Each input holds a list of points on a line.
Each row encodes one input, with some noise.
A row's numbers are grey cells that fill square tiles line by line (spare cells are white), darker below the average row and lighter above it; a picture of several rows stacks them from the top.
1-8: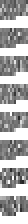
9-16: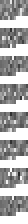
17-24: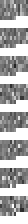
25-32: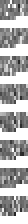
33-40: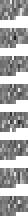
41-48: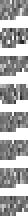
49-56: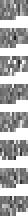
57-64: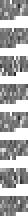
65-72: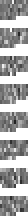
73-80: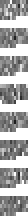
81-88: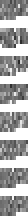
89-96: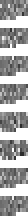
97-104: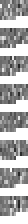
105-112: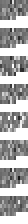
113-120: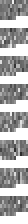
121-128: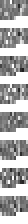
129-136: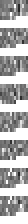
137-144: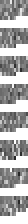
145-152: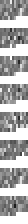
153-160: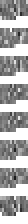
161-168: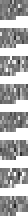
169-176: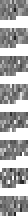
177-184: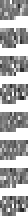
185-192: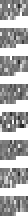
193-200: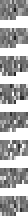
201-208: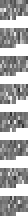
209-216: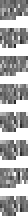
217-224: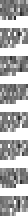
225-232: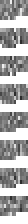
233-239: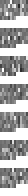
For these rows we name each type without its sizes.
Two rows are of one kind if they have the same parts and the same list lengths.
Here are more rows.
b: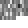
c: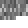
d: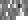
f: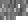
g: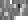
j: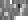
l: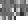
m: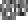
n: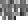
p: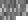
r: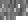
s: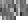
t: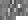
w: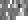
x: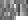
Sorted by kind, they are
b, d, l, n, w
c, f, g, j, p, r, s, t, x
m

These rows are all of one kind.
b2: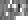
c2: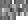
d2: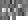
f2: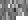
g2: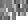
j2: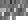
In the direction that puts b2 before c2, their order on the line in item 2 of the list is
b2, f2, c2, g2, d2, j2.
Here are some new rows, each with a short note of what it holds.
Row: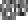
the empty list
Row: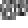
the empty list
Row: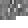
a list of one item
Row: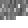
a list of one item
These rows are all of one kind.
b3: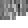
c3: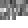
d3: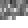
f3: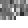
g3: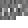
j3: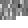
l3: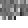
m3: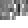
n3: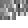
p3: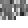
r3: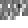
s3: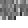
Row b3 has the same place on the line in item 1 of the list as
m3 and n3.
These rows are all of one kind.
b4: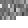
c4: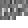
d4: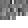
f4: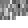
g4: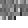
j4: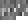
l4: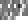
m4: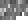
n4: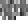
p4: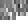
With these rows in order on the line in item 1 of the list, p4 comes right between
d4 and f4.
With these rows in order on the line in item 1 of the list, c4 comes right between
d4 and j4.
